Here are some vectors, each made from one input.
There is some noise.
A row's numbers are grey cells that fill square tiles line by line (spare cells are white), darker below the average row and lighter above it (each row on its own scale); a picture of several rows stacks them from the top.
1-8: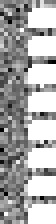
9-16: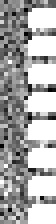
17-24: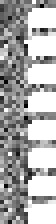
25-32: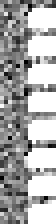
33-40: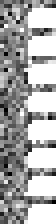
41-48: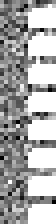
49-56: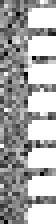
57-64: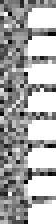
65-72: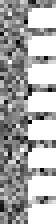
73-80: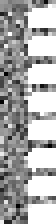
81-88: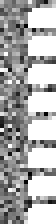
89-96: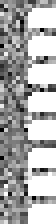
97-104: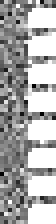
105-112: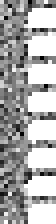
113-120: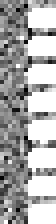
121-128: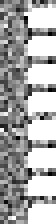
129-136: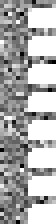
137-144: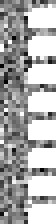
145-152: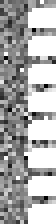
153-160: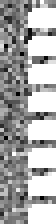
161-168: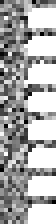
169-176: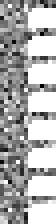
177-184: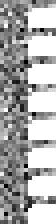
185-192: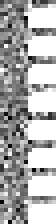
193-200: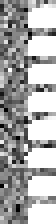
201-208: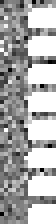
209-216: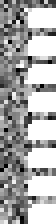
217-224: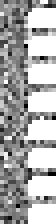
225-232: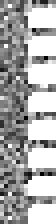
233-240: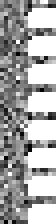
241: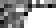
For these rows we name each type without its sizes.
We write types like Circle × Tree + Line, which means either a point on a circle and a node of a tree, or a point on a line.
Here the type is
(Bool × Bool × Bool + Unit) × Label.
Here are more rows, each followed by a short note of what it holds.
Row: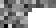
a label and three true/false values
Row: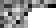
a label
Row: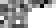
a label and three true/false values
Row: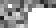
a label
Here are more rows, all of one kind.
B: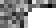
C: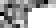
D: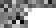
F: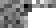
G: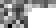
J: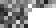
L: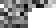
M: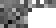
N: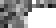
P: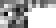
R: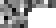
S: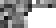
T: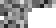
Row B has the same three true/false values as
D and G.
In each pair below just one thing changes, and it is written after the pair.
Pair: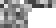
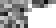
one of the three true/false values
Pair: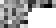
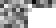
the label
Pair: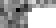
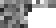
the label
